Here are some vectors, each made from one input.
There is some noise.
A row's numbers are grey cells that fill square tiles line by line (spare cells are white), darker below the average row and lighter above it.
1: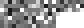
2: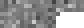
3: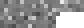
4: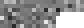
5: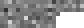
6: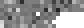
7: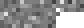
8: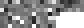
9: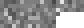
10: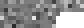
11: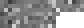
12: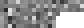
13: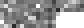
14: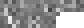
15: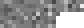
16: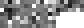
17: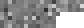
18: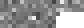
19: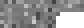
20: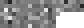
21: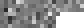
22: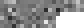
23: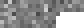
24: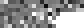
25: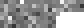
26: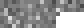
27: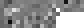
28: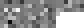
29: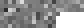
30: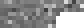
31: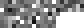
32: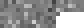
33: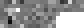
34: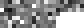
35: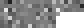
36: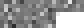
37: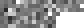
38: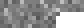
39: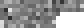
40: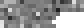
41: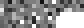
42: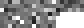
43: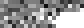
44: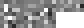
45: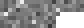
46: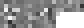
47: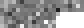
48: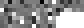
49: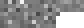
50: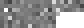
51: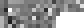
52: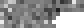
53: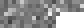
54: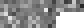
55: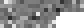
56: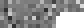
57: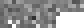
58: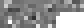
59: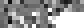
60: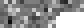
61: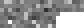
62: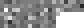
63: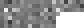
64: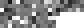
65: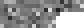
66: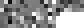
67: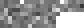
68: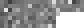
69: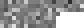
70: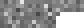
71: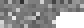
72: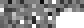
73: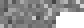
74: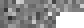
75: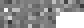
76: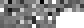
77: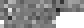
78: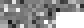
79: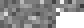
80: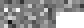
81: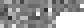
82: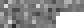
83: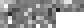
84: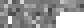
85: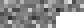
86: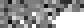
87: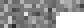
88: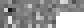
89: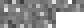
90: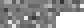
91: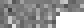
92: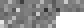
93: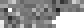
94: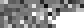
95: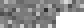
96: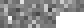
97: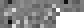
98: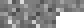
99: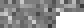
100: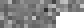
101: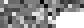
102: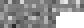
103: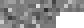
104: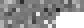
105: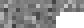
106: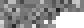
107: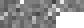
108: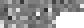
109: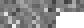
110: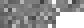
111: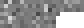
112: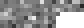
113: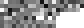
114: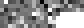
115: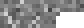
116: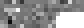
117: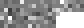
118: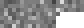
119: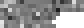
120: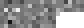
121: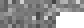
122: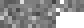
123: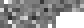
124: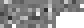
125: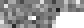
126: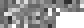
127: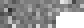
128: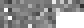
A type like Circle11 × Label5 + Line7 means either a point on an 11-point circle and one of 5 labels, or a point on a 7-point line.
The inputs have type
(Bool × Bool × Bool × Bool + Unit) × Line7 + Line6.
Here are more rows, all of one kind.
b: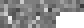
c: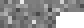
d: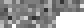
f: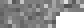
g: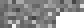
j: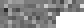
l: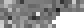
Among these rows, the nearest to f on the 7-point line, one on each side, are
c and g.
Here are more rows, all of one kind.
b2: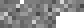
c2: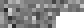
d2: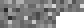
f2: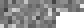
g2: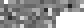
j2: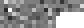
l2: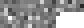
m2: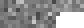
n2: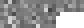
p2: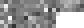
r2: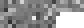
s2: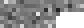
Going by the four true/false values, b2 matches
c2, j2 and m2.
